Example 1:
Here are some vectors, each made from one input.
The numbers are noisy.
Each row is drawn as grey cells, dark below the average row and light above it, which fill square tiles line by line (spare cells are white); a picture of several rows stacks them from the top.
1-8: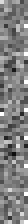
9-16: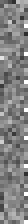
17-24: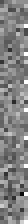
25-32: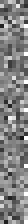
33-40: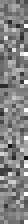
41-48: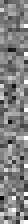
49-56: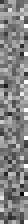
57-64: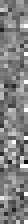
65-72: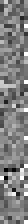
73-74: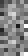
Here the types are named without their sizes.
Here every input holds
either a point on a circle, or a fixed value.
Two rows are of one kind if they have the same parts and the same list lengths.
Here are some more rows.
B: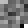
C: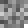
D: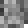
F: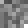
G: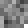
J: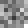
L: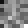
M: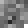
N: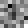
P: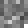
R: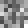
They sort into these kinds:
B, D, F, G, L, M, P
C, J, N, R

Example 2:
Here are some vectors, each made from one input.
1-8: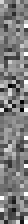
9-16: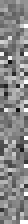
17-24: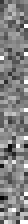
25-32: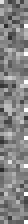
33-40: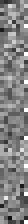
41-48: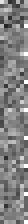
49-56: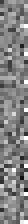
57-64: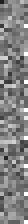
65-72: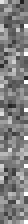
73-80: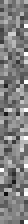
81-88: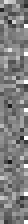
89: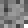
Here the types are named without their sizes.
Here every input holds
either a point on a circle, or a fixed value.
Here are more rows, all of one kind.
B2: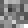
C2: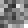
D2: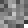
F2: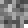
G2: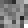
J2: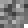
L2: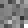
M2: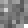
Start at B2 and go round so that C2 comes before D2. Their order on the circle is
B2, M2, F2, C2, J2, D2, G2, L2.
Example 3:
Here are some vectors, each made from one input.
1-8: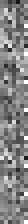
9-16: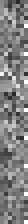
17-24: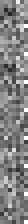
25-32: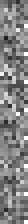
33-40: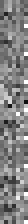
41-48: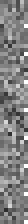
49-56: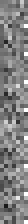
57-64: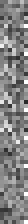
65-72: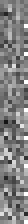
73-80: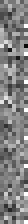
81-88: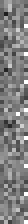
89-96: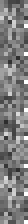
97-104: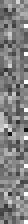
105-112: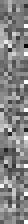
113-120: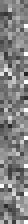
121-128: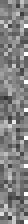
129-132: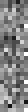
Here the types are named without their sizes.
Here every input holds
a point on a line.
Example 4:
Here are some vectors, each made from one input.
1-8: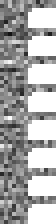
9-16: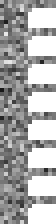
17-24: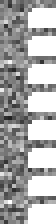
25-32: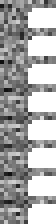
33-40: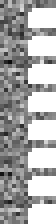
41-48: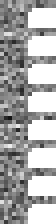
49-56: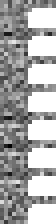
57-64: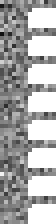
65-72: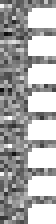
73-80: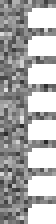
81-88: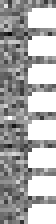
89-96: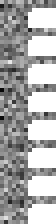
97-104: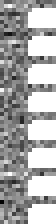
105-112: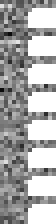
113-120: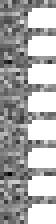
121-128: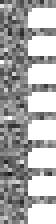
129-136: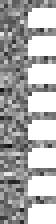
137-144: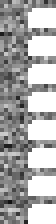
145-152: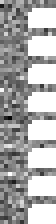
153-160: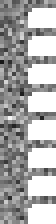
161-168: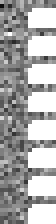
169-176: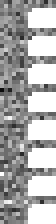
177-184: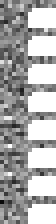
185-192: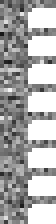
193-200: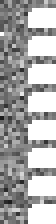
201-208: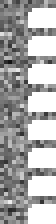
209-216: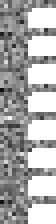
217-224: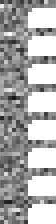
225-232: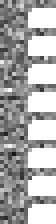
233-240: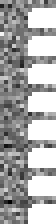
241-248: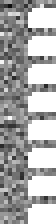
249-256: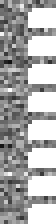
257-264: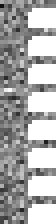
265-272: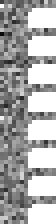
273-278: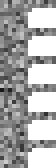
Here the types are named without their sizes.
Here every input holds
three true/false values.
